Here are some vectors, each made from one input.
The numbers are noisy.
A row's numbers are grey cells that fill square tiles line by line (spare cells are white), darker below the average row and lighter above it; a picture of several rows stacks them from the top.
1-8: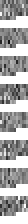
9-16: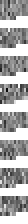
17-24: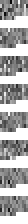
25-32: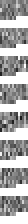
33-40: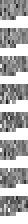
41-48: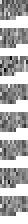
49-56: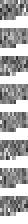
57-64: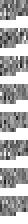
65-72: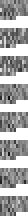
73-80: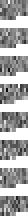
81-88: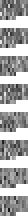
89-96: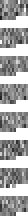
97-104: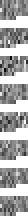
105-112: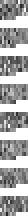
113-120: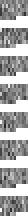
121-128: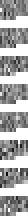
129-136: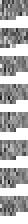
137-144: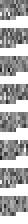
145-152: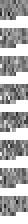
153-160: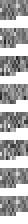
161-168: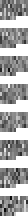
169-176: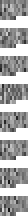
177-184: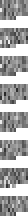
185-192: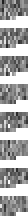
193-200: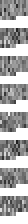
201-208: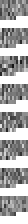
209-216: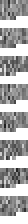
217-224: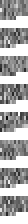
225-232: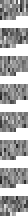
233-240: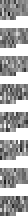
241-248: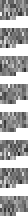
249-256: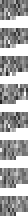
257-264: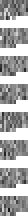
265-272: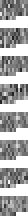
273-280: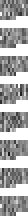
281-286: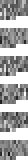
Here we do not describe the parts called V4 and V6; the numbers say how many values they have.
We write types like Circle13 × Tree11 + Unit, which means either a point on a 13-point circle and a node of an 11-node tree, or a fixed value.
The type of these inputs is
Bool × Bool × Bool × Bool + Label10 × V4 + V6.
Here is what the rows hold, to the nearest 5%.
About 35% of them hold one of 10 labels and a value of V4. About 55% of them hold four true/false values. The rest hold a value of V6.
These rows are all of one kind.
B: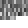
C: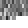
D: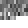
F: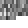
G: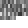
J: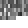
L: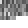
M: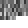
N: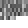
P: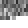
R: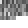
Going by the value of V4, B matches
J and M.
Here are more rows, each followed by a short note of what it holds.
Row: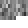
four true/false values
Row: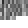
one of 10 labels and a value of V4
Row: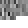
four true/false values
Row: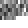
a value of V6
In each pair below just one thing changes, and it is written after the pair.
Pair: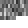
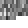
the label
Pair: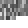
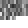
the label
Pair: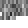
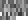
the value of V4
